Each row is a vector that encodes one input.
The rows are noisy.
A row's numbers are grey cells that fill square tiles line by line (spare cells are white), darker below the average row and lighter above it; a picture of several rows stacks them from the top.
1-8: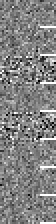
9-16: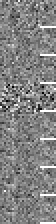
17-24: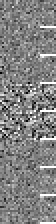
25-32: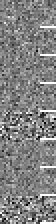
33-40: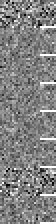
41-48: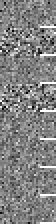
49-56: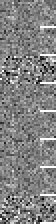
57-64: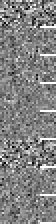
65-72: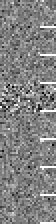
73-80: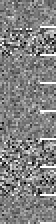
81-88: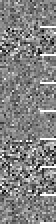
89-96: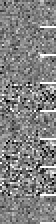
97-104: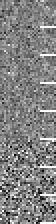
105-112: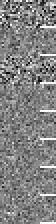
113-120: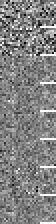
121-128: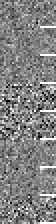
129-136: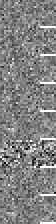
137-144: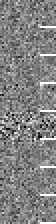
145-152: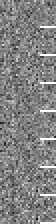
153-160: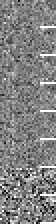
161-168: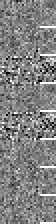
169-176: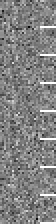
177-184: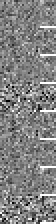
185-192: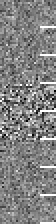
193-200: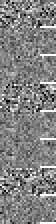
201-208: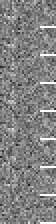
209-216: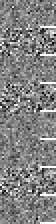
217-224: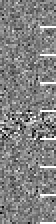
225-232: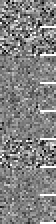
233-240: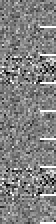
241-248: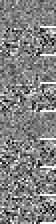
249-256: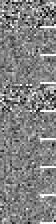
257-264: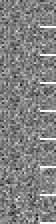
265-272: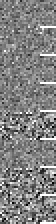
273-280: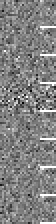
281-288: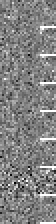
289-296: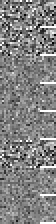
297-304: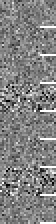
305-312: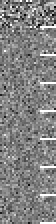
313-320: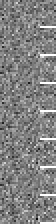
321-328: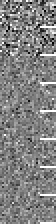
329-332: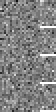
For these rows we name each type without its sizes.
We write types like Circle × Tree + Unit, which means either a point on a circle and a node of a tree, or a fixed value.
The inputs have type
Bool × Bool × Bool + List(Circle × Circle).
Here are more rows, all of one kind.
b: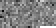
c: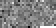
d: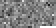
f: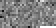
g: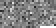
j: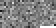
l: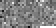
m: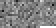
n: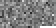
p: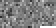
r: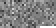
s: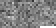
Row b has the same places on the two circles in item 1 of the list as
d, f, n and p.
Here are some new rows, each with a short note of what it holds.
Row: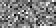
the empty list
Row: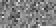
a list of one item
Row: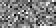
the empty list
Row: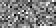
the empty list
